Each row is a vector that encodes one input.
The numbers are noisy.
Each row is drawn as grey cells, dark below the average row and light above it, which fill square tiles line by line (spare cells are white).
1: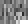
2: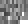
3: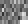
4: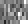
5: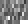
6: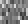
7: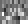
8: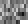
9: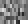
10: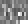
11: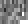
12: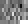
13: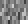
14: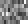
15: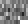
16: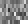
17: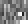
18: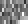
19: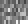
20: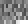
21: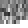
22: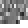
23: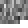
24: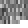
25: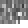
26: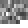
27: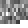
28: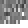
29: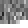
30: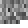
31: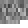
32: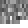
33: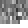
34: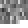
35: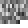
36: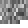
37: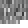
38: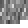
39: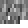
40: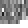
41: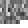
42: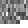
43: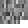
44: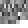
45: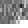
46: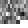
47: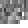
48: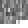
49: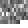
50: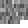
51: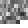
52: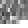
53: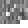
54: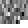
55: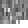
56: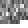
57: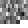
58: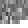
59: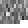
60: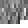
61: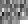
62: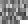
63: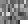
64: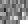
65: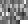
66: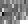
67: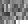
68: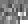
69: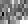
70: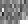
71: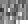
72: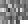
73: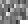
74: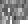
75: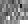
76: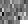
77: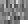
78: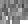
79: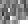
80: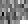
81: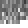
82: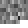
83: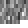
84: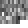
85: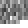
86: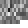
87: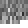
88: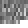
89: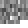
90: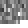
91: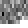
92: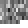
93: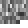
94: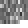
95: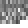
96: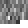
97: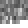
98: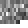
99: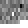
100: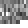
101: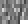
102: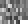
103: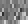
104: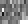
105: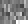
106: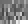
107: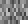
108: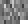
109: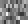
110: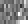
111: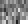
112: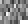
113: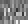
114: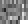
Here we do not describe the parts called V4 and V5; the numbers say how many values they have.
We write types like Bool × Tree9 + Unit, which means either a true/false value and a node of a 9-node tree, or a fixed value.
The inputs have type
Bool × Bool × Bool × Label6 + Unit + V4 × V5.
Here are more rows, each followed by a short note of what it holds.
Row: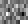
a value of V4 and a value of V5
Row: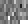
one of 6 labels and three true/false values
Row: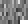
one of 6 labels and three true/false values
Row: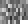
a fixed value
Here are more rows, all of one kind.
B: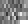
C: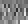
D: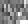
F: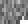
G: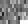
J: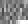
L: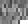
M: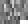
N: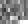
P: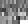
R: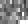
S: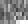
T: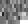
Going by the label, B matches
D, J and S.
